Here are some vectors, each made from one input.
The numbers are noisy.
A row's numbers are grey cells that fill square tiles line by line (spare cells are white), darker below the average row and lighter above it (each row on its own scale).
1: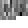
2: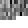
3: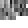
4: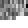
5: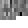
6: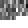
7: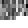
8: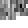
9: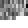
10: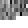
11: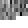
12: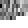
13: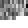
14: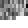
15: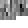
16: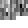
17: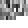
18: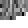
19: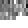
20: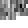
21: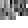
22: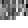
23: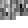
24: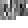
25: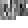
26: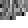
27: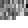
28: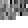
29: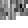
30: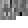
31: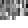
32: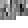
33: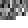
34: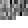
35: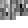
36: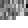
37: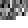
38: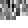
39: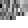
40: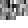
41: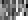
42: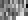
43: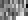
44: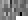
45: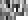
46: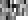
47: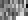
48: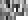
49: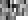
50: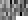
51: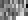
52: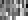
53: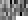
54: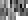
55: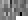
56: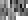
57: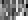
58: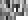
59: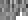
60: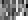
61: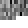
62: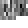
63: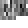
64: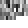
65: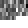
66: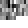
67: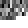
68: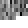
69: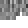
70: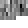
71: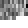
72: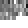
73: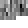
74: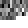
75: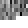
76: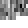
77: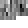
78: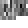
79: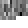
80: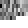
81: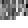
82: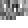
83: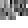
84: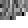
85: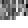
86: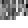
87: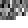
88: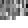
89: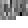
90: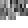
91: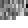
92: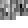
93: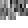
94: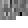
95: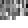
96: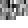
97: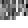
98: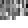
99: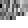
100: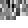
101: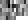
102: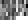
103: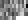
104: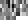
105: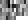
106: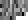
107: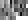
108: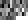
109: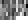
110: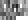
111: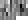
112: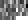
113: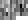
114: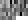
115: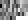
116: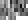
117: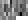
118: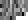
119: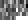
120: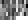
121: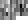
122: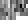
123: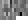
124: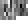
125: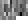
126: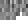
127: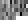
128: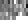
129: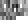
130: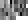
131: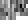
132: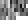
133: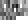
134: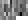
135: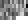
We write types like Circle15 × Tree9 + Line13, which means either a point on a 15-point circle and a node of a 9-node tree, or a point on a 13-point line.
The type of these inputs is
Circle10 + Circle13.
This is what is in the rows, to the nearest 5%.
About 45% of them hold a point on a 10-point circle. The rest hold a point on a 13-point circle.
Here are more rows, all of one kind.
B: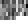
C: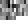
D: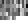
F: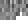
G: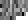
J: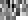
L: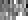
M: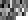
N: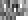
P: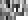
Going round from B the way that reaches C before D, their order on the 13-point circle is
B, M, G, N, P, C, J, F, L, D.
